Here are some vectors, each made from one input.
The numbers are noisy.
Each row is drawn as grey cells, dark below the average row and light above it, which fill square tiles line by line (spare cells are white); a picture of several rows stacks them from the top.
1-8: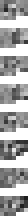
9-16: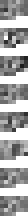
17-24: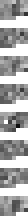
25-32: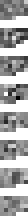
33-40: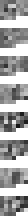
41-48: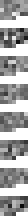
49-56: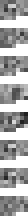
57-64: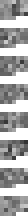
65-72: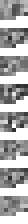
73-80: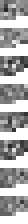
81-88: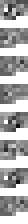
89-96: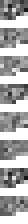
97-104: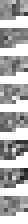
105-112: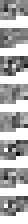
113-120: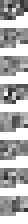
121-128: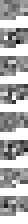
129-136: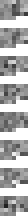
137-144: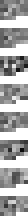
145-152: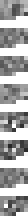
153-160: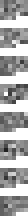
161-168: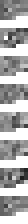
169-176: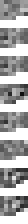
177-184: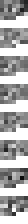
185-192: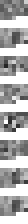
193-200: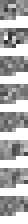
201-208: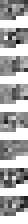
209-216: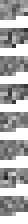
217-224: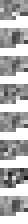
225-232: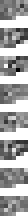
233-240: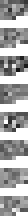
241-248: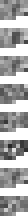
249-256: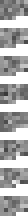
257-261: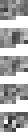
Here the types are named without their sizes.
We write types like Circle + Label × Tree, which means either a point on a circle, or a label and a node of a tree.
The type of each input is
Bool × Line.
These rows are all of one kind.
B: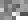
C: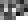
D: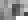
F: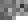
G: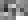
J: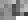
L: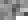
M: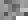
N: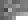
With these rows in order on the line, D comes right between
J and L.
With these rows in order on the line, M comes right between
B and L.
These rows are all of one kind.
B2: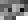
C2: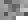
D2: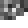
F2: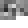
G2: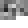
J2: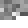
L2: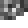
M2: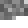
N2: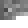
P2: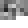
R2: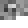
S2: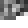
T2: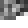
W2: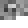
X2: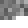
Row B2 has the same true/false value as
D2, L2, S2 and T2.
